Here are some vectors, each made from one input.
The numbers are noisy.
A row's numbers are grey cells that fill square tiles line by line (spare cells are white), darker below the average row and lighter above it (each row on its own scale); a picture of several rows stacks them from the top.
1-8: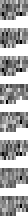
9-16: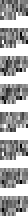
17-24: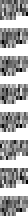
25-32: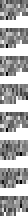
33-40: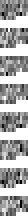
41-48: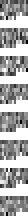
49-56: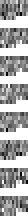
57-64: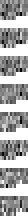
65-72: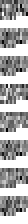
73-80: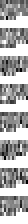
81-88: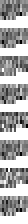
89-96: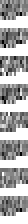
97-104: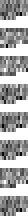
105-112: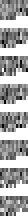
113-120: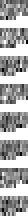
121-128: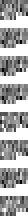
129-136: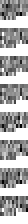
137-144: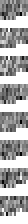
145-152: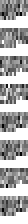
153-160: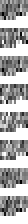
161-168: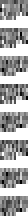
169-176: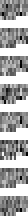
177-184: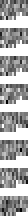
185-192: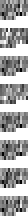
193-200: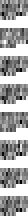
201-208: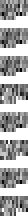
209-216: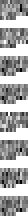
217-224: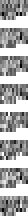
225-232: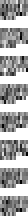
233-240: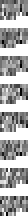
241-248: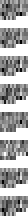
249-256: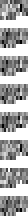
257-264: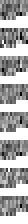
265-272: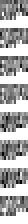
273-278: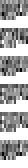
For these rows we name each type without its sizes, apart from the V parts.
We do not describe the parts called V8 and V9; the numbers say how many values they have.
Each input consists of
either a point on each of three lines, or a true/false value, a value of V8 and a value of V9.
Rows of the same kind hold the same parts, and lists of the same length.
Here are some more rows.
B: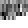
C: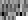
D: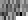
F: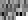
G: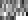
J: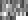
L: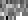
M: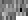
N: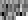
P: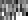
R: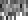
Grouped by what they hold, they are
B, C, D, F, N
G, J, L, M, P, R

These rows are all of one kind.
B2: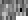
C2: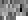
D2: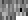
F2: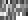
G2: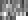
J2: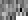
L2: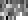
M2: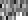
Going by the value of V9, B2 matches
D2 and J2.
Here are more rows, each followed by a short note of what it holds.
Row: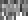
a true/false value, a value of V8 and a value of V9
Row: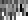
a true/false value, a value of V8 and a value of V9
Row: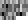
a point on each of three lines
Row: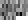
a point on each of three lines
